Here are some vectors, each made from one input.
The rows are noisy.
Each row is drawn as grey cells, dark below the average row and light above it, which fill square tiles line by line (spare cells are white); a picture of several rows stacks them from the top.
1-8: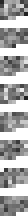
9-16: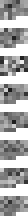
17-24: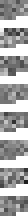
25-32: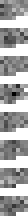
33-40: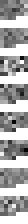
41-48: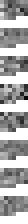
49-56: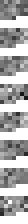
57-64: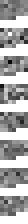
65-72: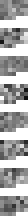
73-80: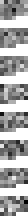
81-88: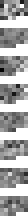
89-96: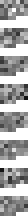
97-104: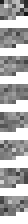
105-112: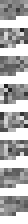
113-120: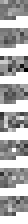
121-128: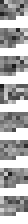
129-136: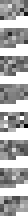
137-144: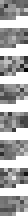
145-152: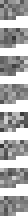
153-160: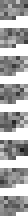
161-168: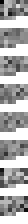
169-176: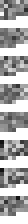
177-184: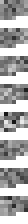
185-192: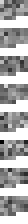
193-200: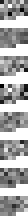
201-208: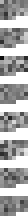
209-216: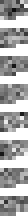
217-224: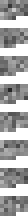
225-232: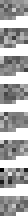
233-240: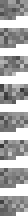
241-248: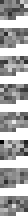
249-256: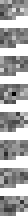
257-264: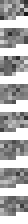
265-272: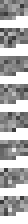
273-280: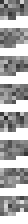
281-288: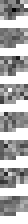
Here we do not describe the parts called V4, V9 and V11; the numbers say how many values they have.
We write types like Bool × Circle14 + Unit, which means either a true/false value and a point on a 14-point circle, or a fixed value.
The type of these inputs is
(Bool × V9 + Line5 × V4) × V11 + Line6.
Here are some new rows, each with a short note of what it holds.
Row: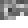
a point on a 6-point line
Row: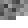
a true/false value, a value of V9 and a value of V11
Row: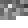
a true/false value, a value of V9 and a value of V11
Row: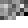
a point on a 6-point line
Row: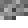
a true/false value, a value of V9 and a value of V11
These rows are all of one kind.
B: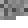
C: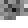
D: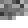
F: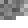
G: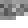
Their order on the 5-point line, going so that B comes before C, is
B, C, F, G, D.
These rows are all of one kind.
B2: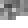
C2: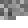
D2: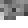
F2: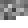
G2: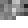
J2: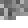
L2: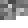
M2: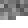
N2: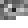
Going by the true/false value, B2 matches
L2 and M2.
